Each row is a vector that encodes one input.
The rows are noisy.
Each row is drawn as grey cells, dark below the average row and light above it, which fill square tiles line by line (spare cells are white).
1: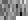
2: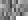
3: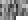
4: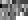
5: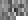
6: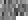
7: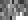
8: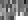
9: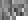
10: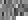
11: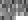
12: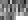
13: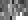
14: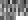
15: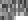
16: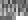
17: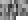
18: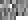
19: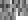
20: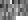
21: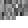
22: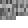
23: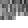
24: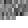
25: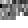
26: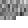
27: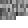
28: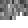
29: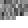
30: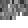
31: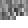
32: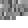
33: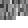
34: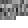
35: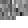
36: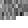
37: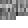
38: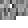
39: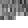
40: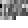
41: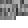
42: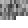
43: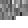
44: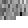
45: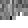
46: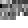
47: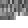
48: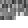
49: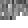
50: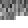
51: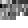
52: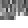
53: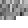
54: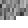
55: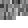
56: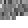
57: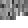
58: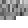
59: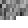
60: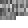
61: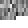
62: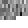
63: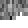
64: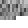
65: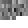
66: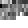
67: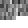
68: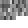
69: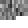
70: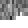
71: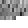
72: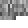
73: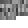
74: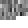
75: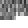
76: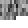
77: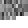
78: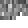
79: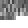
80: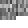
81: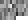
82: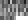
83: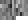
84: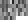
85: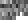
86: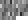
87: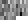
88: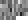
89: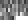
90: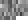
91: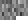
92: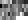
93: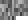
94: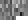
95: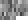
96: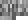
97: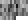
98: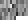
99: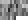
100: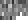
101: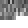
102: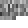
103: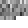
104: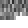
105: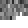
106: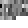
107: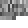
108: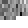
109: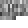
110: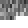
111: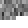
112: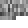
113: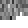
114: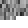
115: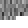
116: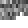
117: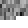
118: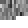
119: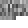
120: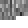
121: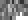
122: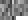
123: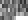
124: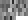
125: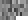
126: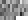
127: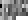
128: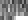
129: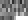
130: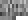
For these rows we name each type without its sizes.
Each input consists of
a true/false value, together with either a point on a line, or a node of a tree.
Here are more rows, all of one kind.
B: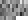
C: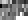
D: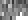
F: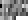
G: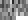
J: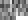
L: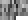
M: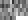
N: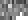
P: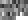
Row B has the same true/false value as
F and L.
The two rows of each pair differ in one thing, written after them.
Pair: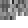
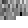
the true/false value
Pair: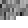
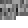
the node of the tree
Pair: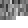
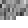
the true/false value
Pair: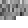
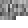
the node of the tree
